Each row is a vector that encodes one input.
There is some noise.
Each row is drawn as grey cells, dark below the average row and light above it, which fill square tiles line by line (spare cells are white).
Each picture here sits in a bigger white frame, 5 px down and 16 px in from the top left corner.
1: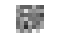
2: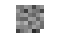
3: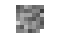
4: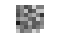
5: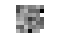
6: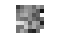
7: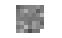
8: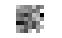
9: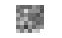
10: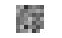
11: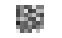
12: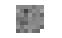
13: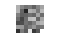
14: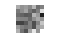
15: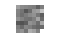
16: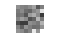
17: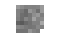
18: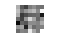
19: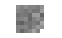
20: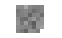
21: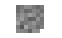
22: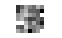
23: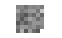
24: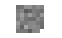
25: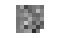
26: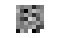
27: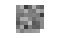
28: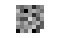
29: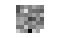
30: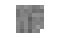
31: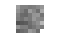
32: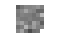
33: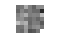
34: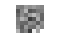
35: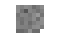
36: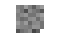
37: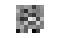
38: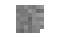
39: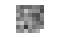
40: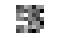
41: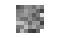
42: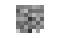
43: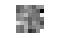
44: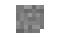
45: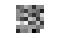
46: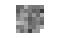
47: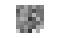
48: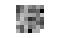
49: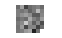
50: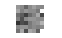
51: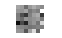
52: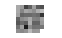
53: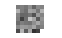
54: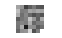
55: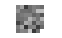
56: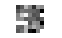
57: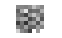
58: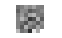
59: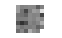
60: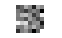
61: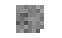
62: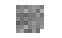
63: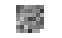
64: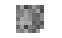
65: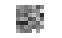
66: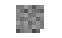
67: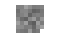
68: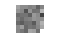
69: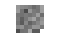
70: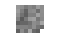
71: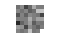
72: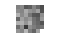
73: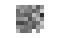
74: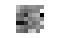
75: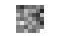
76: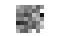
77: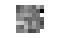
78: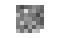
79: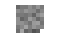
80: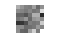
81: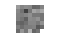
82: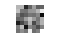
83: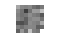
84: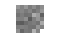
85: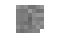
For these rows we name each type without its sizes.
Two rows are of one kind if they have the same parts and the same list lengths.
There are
2 kinds of row.
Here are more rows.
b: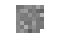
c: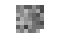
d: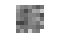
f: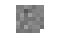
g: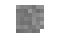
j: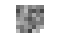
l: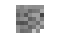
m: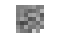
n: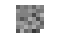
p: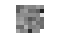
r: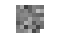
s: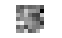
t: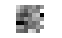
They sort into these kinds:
b, d, f, g, j, l, m, n, p, t
c, r, s

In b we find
a node of a tree.
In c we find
a point on a line.
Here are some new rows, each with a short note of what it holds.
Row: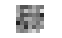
a point on a line
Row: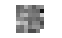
a node of a tree
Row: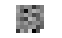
a node of a tree
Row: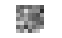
a point on a line
